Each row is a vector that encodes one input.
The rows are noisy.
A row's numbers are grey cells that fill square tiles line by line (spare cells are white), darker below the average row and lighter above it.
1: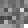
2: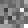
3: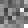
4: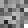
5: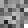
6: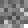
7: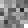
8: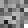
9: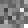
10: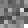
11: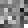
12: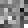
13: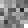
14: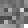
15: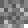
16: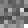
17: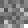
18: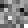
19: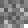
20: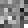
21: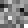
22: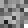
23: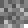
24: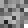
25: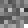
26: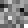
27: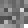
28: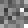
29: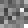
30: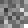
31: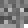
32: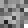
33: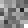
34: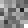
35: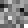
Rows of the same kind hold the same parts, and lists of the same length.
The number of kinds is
2.
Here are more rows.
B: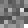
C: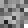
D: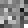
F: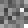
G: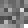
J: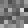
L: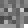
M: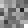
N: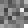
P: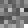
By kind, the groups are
B, F, G, J, L, N, P
C, D, M

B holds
a point on each of two 3-point lines.
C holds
a point on a 4-point line.
